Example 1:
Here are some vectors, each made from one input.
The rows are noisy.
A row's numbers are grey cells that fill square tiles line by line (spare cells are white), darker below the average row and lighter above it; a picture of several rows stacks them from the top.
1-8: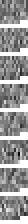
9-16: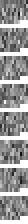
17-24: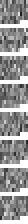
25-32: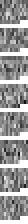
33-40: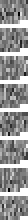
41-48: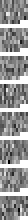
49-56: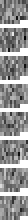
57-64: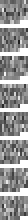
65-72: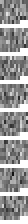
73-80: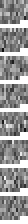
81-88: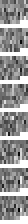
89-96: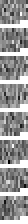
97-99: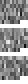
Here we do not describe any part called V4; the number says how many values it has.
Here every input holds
a true/false value, together with either a point on an 8-point circle, or a value of V4.
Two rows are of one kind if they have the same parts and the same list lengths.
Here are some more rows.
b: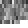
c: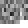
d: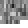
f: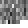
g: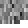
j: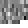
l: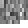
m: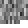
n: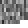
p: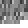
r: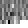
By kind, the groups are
b, c, d, g, j, l, m, p
f, n, r

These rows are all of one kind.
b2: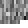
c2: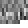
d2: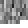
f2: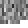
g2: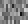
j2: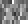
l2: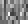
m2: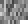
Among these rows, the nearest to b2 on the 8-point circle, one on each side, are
l2 and m2.
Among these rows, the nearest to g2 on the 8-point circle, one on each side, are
d2 and f2.
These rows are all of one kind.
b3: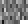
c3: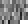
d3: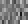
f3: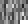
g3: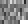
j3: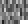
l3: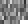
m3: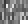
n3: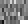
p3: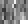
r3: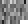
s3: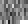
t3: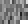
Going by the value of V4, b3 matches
j3 and s3.
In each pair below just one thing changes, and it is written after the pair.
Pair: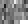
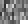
the value of V4
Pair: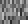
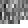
the true/false value
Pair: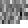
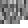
the value of V4
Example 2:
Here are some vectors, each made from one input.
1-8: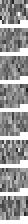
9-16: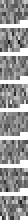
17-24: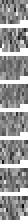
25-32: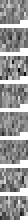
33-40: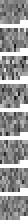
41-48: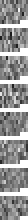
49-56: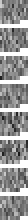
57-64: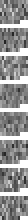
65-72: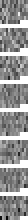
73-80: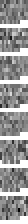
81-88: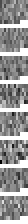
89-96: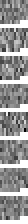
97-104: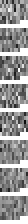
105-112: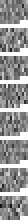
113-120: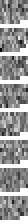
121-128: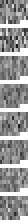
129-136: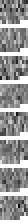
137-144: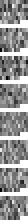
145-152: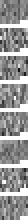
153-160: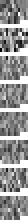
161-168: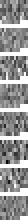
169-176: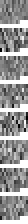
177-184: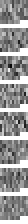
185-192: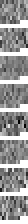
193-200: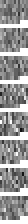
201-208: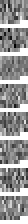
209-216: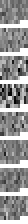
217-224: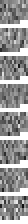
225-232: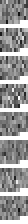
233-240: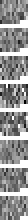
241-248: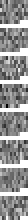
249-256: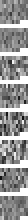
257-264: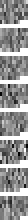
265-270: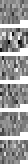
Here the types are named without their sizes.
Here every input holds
either a point on each of two lines and a true/false value, or a node of a tree.
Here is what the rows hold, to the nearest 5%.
About 50% of them hold a point on each of two lines and a true/false value. The rest hold a node of a tree.
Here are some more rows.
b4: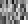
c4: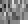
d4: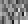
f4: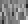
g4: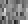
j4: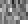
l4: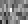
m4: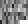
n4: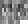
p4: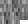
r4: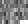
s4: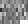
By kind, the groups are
b4, c4, d4, f4, g4, n4, s4
j4, l4, m4, p4, r4

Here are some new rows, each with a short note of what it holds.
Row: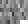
a node of a tree
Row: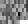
a point on each of two lines and a true/false value
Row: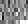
a node of a tree
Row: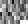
a point on each of two lines and a true/false value
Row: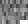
a point on each of two lines and a true/false value
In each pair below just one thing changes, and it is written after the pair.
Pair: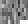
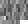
the true/false value
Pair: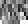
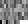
the true/false value
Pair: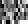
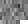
the place on one of the two lines
